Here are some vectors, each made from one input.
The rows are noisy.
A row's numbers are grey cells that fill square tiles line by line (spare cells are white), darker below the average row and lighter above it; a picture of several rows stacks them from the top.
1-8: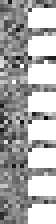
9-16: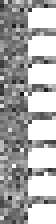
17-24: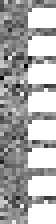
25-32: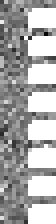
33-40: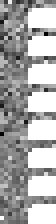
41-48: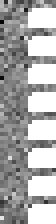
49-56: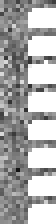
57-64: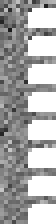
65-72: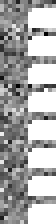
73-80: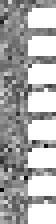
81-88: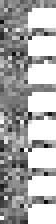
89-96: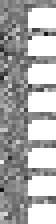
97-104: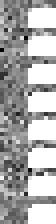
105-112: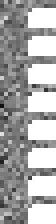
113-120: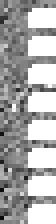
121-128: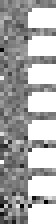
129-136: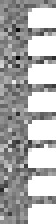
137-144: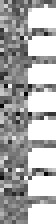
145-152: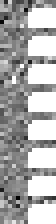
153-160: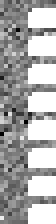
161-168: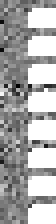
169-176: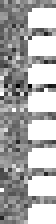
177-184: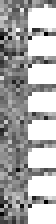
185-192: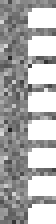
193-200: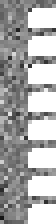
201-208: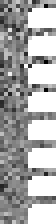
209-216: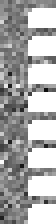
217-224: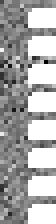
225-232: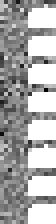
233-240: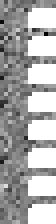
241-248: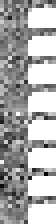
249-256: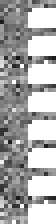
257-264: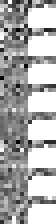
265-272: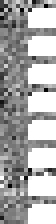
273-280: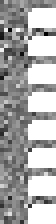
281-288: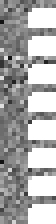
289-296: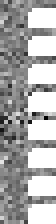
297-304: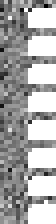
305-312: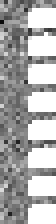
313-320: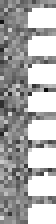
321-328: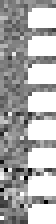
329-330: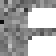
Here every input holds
a list of up to three points on a 4-point line.
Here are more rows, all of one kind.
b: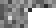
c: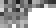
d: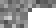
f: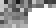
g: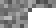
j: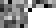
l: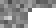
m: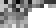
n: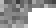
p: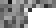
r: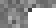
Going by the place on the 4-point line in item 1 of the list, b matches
c, m and r.
